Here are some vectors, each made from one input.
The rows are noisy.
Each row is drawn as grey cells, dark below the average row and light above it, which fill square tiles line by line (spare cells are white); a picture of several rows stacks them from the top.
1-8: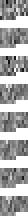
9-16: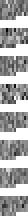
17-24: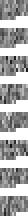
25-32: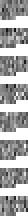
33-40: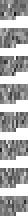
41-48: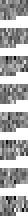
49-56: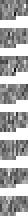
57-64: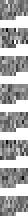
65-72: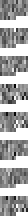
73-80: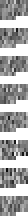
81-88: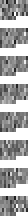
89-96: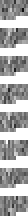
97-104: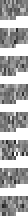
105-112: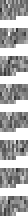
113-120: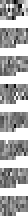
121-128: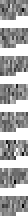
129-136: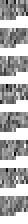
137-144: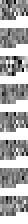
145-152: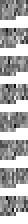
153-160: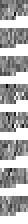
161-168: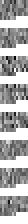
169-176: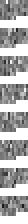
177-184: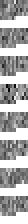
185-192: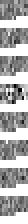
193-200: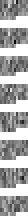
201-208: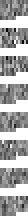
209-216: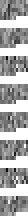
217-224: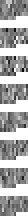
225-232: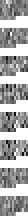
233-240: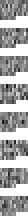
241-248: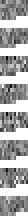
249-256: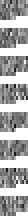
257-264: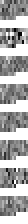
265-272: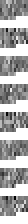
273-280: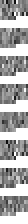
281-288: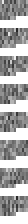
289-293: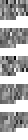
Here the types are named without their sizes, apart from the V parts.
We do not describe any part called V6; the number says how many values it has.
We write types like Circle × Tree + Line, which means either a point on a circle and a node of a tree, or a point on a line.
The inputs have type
List(Bool × V6 + Circle).
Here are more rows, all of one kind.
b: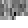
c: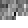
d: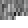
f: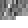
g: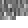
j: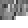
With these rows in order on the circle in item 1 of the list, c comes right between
g and j.
